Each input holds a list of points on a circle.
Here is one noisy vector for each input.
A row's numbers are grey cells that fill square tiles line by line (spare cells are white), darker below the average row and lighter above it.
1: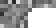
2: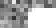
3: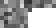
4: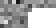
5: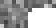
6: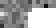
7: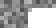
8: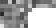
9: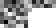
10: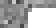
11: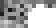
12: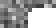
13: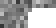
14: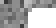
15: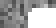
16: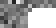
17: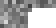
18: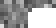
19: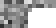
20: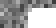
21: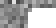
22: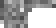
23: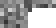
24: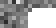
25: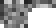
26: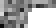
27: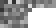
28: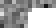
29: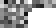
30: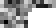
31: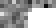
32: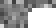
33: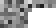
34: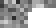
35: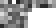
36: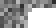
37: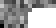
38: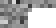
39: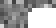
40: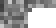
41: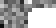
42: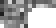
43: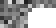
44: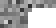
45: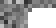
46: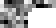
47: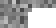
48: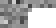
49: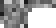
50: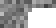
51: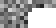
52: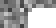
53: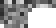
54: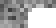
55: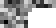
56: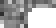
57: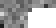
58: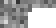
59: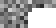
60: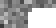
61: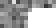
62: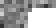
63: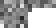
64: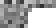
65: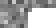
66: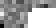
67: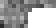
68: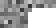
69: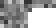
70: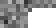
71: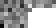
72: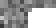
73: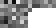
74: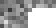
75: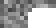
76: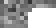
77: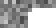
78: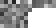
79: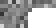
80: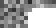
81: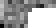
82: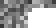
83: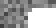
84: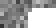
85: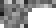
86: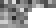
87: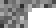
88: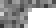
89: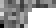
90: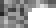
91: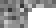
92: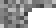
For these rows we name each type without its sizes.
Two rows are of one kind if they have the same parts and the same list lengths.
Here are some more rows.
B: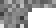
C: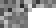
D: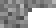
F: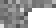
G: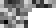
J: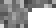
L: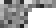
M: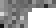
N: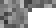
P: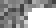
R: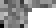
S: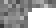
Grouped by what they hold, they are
B, D, F, J, N
C, L, M, P, R, S
G

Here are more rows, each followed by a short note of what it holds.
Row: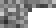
a list of one item
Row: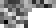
the empty list
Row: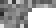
a list of one item
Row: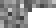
a list of one item
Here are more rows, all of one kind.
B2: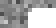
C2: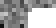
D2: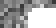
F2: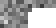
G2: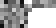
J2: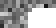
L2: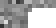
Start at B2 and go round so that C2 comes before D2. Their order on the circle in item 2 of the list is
B2, C2, J2, F2, G2, L2, D2.
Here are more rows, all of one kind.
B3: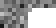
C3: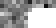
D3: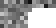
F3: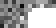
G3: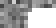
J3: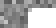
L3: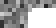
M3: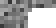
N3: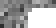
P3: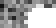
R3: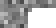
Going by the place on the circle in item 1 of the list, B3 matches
D3 and F3.
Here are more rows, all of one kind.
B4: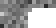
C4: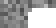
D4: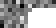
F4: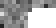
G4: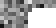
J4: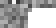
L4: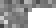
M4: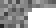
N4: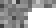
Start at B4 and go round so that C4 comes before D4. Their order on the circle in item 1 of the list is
B4, F4, N4, J4, L4, G4, C4, M4, D4.
